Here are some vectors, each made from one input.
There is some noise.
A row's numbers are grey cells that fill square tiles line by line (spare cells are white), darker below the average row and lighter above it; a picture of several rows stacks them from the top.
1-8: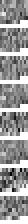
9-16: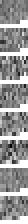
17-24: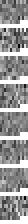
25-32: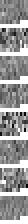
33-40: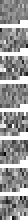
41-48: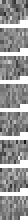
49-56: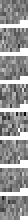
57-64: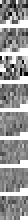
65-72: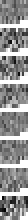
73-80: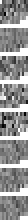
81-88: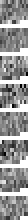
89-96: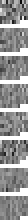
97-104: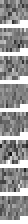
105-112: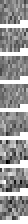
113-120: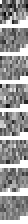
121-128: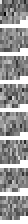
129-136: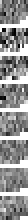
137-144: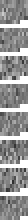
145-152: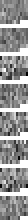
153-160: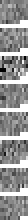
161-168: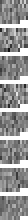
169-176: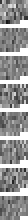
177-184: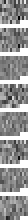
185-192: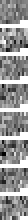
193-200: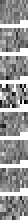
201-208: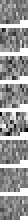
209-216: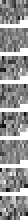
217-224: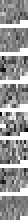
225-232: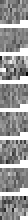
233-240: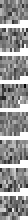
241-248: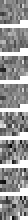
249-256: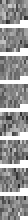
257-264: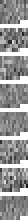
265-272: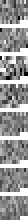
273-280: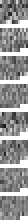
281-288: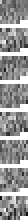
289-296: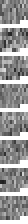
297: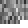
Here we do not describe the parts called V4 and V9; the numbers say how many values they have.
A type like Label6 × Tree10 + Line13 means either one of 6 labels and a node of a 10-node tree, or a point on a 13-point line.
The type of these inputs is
Bool × (Line6 + V4) × Line7 × V9 + Line8.
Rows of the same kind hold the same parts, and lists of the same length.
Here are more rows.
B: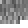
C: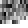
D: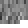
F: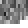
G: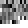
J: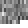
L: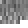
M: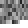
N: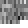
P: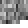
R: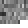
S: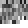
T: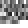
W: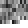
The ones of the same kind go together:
B, F, J, L, N, P
C, G, M, S, T, W
D, R

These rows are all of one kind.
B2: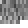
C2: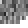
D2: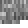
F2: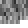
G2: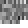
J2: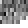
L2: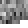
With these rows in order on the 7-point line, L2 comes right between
C2 and F2.
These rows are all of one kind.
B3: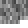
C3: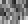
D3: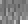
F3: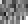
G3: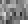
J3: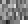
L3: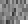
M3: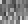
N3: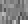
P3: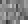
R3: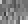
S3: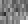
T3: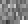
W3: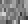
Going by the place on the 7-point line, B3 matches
D3, L3, M3 and W3.
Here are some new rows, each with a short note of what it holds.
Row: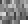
a point on a 7-point line, a true/false value, a value of V4 and a value of V9
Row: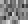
a point on an 8-point line
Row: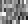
a point on a 7-point line, a true/false value, a value of V4 and a value of V9
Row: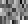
a point on an 8-point line
